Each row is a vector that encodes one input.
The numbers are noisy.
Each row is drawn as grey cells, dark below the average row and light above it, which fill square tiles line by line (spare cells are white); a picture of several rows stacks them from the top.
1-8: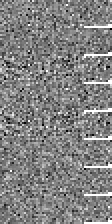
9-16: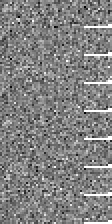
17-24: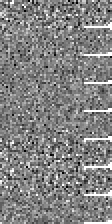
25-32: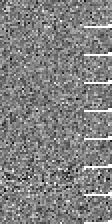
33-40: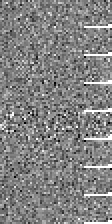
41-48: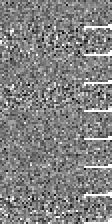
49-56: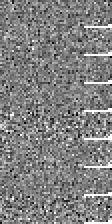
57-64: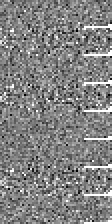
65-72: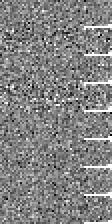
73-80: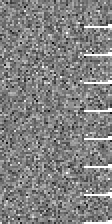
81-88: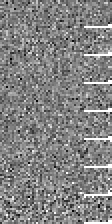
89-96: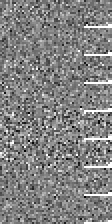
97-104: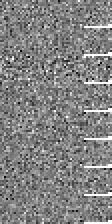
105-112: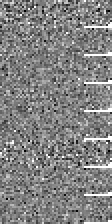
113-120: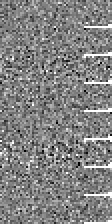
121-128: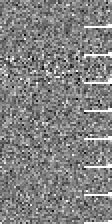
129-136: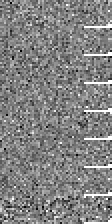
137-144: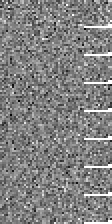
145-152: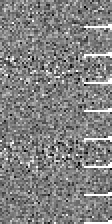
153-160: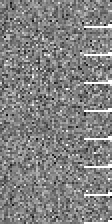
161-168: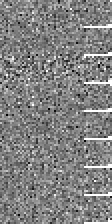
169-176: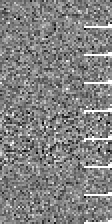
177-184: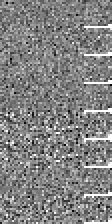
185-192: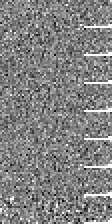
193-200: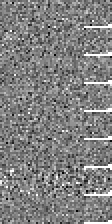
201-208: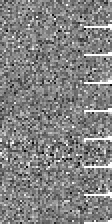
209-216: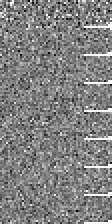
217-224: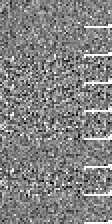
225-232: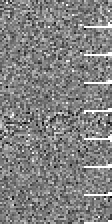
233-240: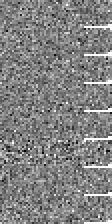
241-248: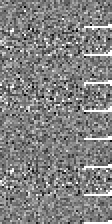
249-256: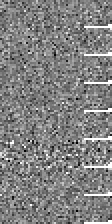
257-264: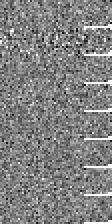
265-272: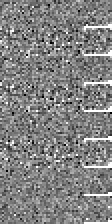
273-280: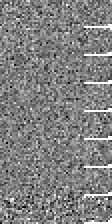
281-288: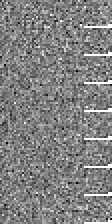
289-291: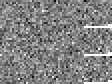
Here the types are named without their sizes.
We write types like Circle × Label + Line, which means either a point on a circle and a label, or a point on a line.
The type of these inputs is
(Bool × (Circle + Tree) + Unit) × (Label + Line).
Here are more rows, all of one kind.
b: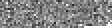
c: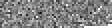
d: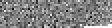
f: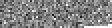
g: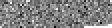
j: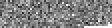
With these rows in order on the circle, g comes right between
c and f.
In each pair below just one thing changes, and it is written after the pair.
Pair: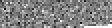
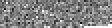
the place on the circle
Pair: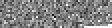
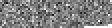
the true/false value
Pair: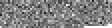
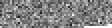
the place on the circle
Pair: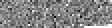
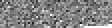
the place on the line
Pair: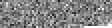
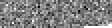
the true/false value
